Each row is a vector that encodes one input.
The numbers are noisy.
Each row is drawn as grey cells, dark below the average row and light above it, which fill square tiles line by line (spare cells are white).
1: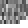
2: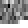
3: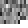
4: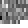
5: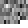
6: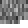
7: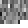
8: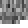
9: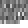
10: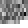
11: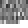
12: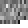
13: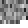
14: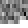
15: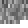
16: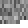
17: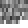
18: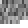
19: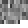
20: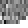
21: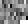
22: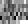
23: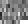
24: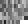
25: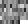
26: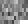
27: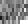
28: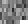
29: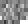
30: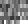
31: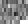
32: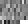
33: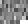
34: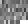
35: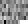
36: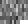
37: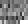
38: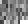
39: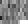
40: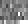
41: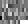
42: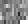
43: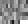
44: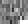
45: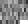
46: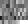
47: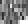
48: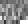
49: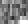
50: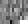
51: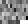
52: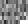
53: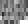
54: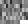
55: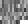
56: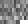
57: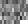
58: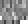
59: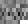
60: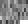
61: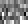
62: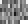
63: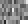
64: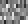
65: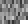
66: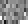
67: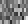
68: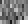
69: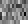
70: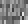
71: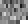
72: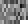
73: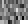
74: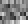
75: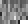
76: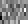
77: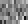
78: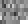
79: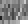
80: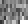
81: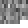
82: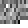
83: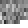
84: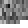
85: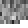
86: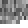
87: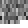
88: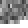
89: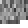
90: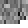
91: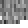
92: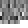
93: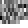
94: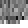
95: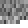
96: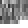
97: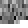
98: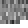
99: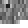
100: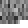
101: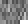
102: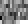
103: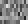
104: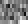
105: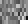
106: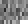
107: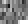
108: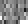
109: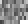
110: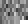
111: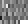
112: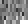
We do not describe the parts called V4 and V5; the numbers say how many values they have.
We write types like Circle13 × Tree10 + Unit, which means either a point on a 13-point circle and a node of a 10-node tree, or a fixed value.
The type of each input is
(Bool × Bool × Bool + V5) × Line6 × V4.
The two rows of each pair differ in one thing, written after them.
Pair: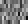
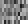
one of the three true/false values
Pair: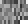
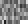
the value of V4
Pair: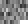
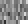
one of the three true/false values
